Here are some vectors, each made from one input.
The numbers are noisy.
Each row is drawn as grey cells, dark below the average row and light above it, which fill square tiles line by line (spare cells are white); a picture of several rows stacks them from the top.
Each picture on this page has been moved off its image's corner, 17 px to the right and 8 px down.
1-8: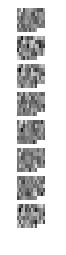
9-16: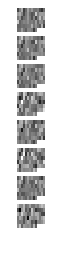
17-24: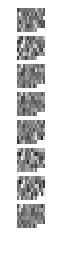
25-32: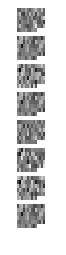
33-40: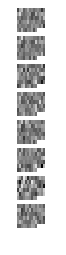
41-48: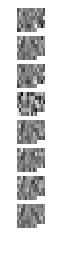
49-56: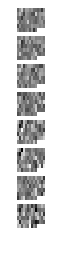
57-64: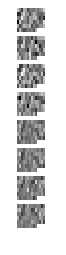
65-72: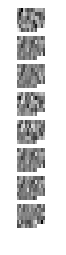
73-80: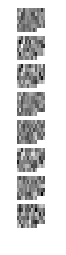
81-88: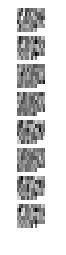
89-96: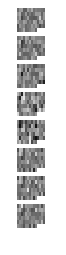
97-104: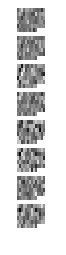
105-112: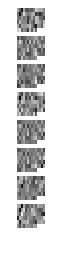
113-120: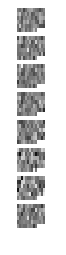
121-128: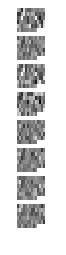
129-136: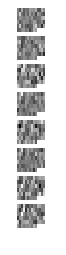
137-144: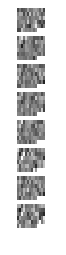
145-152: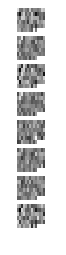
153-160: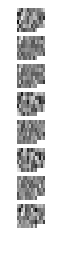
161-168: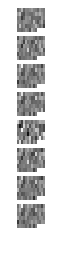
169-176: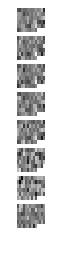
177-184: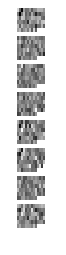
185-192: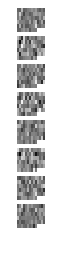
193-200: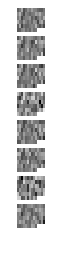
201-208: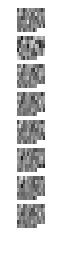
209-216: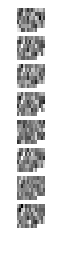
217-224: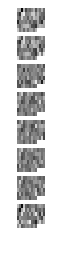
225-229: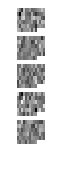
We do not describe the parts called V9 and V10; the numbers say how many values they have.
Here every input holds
a true/false value and a value of V10, together with either a point on a 6-point line, or a value of V9.
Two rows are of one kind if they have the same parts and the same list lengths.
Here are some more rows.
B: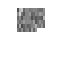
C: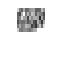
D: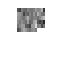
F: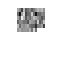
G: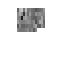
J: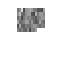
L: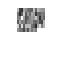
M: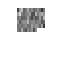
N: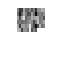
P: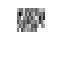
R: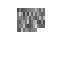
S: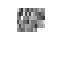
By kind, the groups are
B, D, G, J, M, R
C, F, L, N, P, S

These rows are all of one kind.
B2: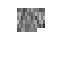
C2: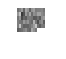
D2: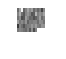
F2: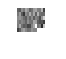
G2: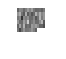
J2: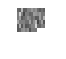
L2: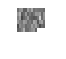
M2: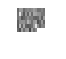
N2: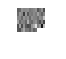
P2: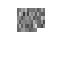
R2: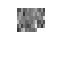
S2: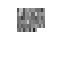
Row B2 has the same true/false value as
G2 and L2.
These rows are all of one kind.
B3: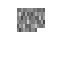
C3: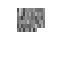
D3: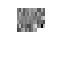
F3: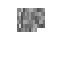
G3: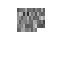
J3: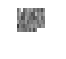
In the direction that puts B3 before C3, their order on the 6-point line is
D3, G3, B3, F3, C3, J3.
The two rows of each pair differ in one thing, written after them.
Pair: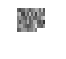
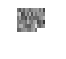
the place on the 6-point line
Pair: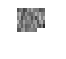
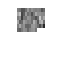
the value of V10
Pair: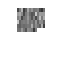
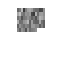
the value of V10
